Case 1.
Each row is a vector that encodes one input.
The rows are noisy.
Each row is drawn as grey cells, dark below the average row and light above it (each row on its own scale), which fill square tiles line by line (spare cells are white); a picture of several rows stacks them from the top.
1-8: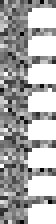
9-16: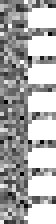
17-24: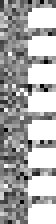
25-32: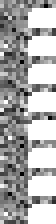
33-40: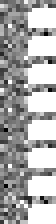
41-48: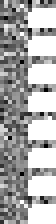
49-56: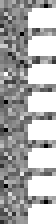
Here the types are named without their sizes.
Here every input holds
a point on a line and a true/false value.
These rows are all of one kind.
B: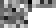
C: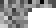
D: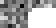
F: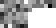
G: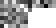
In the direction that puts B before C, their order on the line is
G, B, F, C, D.
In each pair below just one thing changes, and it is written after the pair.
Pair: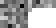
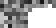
the true/false value
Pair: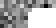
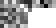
the true/false value
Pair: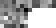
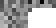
the true/false value
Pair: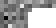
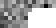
the place on the line
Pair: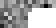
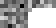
the place on the line
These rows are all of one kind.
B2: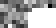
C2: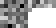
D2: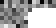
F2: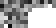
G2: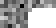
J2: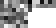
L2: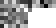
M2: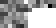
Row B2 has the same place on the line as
D2 and M2.
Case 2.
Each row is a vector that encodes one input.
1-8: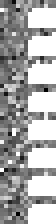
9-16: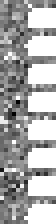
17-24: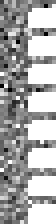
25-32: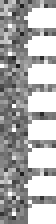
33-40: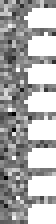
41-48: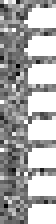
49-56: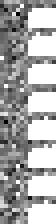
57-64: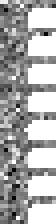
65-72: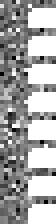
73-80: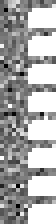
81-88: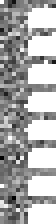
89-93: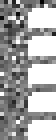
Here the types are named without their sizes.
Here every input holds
either a point on a circle and four true/false values, or a fixed value.
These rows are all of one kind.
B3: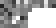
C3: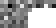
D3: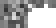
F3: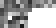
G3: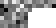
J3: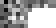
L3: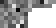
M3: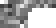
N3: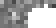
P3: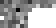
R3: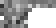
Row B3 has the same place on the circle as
C3, D3, G3 and N3.
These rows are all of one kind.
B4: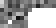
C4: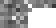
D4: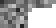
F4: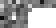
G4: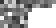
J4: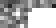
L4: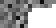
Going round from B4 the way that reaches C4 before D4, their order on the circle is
B4, C4, F4, L4, D4, G4, J4.
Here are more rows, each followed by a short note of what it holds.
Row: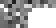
a point on a circle and four true/false values
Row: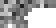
a fixed value
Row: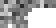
a fixed value
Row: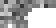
a fixed value
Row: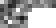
a point on a circle and four true/false values
